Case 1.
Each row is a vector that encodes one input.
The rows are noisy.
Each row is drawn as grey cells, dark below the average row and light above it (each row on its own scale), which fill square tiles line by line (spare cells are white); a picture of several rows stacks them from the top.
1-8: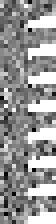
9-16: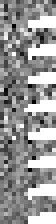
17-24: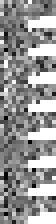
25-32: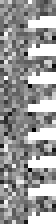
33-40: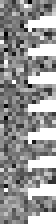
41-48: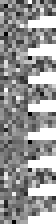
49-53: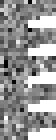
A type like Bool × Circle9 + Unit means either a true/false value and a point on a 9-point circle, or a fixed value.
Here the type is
Bool × Line7.
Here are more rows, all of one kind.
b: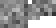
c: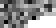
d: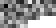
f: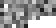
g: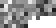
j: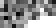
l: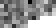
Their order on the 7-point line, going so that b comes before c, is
j, l, d, f, b, c, g.
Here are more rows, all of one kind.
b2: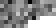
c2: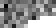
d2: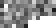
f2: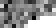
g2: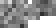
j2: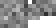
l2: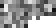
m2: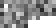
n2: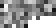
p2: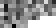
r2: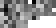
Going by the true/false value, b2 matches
d2, f2 and m2.
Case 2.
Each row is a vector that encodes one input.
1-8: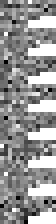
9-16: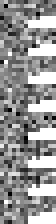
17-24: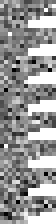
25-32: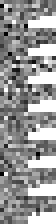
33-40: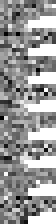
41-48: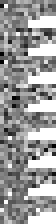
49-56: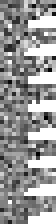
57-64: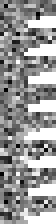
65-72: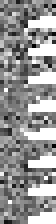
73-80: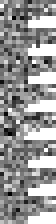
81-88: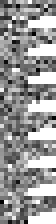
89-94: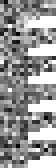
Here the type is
Bool × Circle8.
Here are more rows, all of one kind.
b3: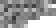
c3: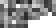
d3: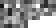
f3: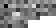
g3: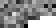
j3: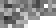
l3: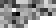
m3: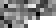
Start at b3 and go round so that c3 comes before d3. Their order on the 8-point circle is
b3, j3, m3, f3, g3, c3, d3, l3.
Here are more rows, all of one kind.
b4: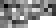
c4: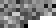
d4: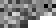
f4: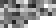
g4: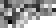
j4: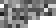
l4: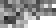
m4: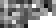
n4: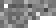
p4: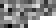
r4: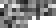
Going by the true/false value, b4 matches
f4, g4, l4 and n4.
